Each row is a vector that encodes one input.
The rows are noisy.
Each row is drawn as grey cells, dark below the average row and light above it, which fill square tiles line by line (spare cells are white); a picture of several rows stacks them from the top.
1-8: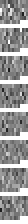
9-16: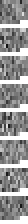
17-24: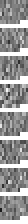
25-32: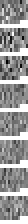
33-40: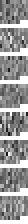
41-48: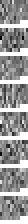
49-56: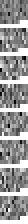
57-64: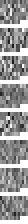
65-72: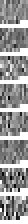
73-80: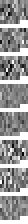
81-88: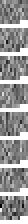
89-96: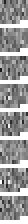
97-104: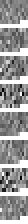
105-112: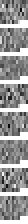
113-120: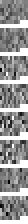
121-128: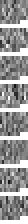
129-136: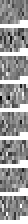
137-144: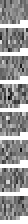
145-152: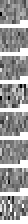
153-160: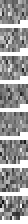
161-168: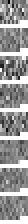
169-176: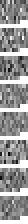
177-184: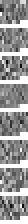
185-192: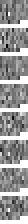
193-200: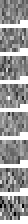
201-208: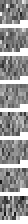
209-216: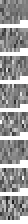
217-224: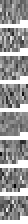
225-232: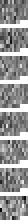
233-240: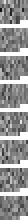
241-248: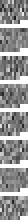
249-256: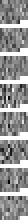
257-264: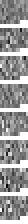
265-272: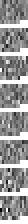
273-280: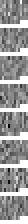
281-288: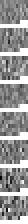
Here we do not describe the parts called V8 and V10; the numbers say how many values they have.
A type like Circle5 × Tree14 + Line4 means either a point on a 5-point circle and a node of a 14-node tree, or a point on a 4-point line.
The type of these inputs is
Bool × V10 + (Line6 + V8) × Line9.
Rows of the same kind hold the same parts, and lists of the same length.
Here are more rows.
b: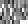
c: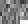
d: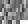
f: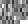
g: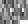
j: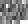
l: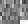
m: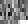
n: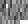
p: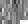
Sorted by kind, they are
b, f, g, j, n
c, l
d, m, p

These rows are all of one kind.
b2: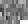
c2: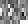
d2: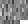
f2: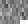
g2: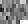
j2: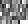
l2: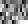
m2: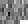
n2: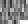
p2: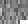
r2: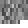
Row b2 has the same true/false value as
g2, m2 and n2.
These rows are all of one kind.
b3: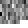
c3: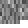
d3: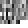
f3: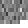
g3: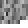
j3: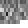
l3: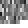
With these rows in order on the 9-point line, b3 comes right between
d3 and g3.
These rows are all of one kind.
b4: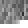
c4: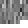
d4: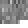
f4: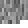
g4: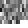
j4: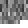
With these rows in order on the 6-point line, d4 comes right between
b4 and f4.
